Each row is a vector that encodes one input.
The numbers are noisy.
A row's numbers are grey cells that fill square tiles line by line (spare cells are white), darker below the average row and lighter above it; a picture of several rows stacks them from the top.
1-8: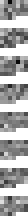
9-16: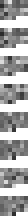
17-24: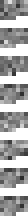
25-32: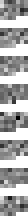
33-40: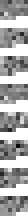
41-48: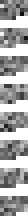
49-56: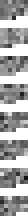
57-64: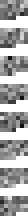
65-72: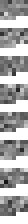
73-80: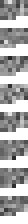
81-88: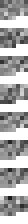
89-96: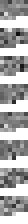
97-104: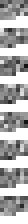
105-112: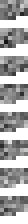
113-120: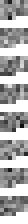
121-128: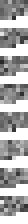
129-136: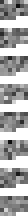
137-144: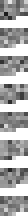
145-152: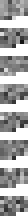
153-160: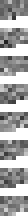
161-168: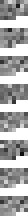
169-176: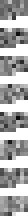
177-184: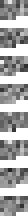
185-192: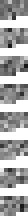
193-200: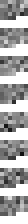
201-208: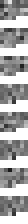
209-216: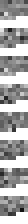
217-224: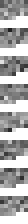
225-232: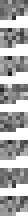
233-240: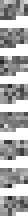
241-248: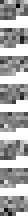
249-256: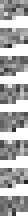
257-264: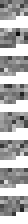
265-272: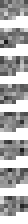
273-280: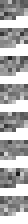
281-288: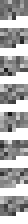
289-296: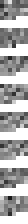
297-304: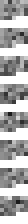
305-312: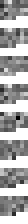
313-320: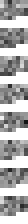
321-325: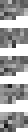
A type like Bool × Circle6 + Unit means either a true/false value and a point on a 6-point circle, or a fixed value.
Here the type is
Bool × Circle5 × (Circle6 + Unit).
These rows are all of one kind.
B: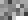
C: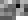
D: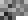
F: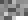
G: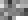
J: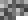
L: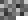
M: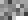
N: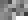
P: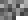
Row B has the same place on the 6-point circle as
D, G and M.
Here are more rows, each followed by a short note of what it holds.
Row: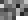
a point on a 5-point circle, a point on a 6-point circle and a true/false value
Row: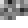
a point on a 5-point circle, a point on a 6-point circle and a true/false value
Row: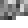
a point on a 5-point circle, a point on a 6-point circle and a true/false value
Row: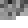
a point on a 5-point circle and a true/false value
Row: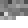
a point on a 5-point circle and a true/false value
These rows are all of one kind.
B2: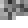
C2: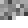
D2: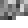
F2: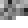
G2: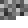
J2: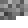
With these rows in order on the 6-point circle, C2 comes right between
D2 and F2.
